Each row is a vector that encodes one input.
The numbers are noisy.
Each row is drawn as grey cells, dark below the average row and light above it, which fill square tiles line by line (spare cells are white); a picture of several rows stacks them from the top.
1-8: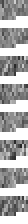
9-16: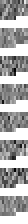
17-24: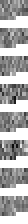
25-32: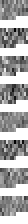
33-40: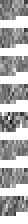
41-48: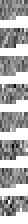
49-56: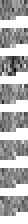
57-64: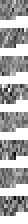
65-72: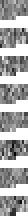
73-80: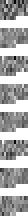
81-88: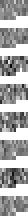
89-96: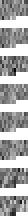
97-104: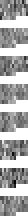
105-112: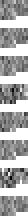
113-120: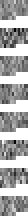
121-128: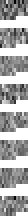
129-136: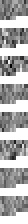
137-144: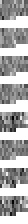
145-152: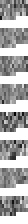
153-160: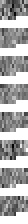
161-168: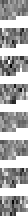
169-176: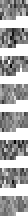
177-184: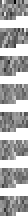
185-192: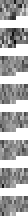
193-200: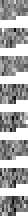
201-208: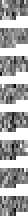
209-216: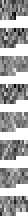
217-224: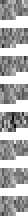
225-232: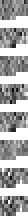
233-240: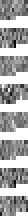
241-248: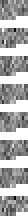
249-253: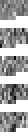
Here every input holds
either one of 10 labels, or a point on a 7-point line and a true/false value.
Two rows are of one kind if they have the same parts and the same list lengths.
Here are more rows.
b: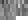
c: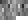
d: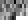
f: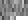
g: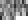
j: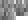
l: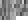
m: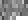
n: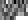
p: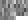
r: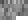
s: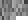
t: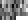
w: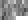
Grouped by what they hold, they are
b, c, f, j, l, m, p, r, s, w
d, g, n, t

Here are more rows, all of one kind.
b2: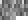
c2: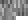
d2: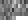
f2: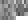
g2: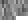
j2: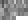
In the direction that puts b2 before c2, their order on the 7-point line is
b2, f2, j2, g2, c2, d2.
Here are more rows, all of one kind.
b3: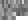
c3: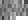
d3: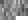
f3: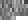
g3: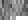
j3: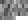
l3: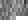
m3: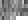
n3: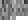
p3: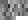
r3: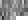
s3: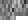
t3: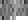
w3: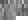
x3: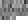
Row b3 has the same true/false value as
d3, j3, p3 and w3.
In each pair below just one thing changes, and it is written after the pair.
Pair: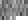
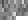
the true/false value
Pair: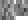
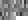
the true/false value
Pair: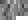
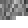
the true/false value
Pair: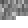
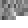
the place on the 7-point line
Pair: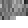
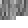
the place on the 7-point line
